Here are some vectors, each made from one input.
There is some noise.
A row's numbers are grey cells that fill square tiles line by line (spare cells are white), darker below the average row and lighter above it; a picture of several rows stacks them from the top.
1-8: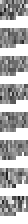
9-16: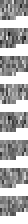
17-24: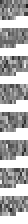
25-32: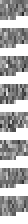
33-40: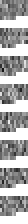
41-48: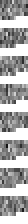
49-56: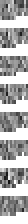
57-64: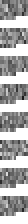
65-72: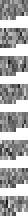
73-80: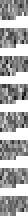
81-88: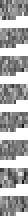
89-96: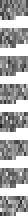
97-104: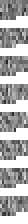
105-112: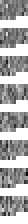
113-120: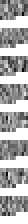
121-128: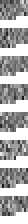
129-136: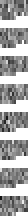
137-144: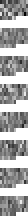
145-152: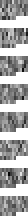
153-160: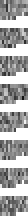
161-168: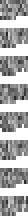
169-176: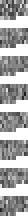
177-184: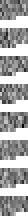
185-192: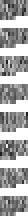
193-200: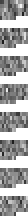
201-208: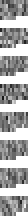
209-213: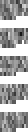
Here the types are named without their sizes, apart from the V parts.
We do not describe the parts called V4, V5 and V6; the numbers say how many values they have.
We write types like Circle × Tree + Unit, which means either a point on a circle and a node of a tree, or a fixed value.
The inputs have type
Bool × Line × V4 × V6 + (Tree + Unit) × V5.
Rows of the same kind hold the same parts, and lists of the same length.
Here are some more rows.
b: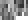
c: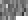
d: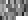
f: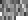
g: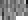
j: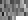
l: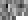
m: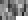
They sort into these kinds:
b, f, g, j, l
c
d, m

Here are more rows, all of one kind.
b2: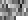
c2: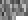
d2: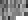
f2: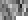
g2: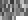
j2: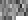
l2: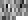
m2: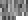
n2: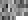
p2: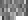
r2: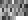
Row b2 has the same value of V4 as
l2 and n2.
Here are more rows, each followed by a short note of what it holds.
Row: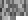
a node of a tree and a value of V5
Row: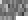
a node of a tree and a value of V5
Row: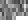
a point on a line, a true/false value, a value of V4 and a value of V6
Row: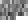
a node of a tree and a value of V5
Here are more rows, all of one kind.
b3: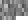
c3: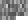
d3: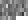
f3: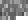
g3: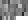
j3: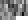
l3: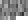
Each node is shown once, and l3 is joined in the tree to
c3 and j3.
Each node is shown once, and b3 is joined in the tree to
c3 and g3.
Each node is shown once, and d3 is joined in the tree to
c3 and f3.
